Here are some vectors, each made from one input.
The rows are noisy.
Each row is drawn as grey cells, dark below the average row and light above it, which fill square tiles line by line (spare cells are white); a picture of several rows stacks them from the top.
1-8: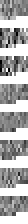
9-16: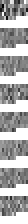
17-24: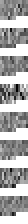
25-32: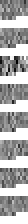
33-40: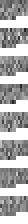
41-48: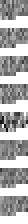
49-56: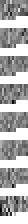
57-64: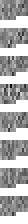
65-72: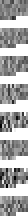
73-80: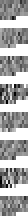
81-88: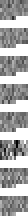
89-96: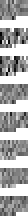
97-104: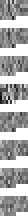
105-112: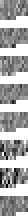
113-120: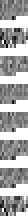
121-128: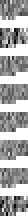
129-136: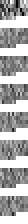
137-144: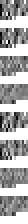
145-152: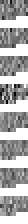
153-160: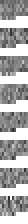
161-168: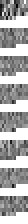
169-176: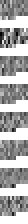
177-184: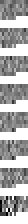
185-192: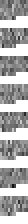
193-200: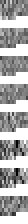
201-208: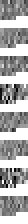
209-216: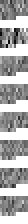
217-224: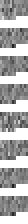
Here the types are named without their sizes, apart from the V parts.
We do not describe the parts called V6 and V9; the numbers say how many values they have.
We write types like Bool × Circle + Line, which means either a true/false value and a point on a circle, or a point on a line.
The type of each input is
(Bool × Bool × Bool + Unit) × V6 × V9 + Tree.
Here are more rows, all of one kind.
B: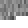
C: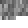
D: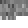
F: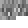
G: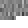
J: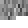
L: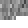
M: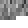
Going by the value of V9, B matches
D and G.
